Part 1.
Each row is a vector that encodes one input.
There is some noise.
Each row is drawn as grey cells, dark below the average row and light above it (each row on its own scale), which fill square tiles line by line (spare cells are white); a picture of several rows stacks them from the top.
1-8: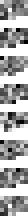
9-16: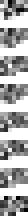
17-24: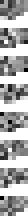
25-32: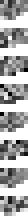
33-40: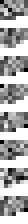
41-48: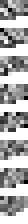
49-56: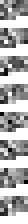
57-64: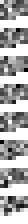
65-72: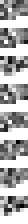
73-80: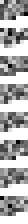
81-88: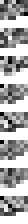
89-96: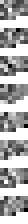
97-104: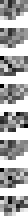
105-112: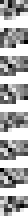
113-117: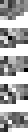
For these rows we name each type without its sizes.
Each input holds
a point on a circle.
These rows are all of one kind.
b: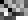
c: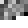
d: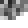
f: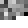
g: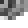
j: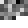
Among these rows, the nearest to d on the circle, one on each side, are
g and j.
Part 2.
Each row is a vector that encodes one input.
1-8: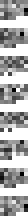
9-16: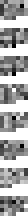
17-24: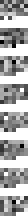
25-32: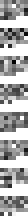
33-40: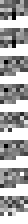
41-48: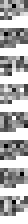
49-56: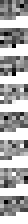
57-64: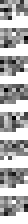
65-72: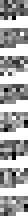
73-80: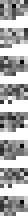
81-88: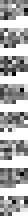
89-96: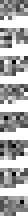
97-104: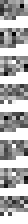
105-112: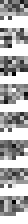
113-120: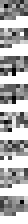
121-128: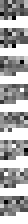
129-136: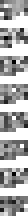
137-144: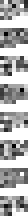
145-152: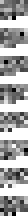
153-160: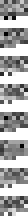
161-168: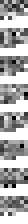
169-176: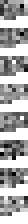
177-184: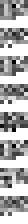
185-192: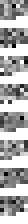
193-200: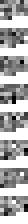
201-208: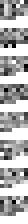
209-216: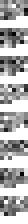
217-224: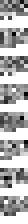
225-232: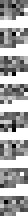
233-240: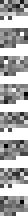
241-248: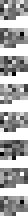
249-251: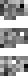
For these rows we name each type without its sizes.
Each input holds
either a fixed value, or four true/false values.
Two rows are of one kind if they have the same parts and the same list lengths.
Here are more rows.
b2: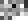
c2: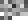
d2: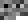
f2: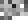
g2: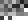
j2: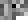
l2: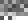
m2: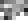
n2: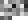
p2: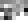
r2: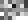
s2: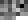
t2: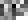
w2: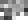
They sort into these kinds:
b2, c2, d2, f2, g2, j2, l2, m2, n2, p2, r2, t2, w2
s2

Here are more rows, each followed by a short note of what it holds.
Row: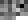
a fixed value
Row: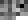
a fixed value
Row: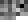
a fixed value
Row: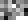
four true/false values
